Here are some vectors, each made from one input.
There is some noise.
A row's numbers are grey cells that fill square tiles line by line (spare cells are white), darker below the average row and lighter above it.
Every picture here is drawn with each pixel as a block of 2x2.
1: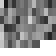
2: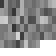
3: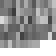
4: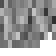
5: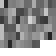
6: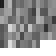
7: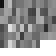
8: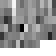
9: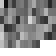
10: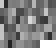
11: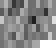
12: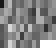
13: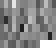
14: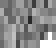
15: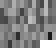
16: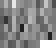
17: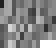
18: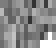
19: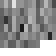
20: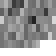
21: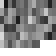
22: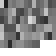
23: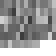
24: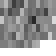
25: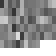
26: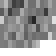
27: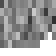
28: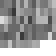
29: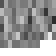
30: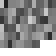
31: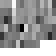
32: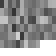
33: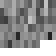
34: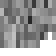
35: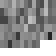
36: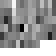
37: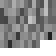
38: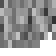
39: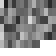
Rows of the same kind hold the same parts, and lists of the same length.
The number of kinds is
2.
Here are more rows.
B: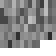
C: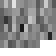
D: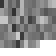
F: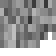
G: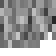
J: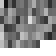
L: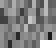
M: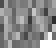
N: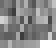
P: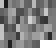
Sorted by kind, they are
B, C, J, L, P
D, F, G, M, N

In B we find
a point on a 5-point line.
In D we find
one of 6 labels.
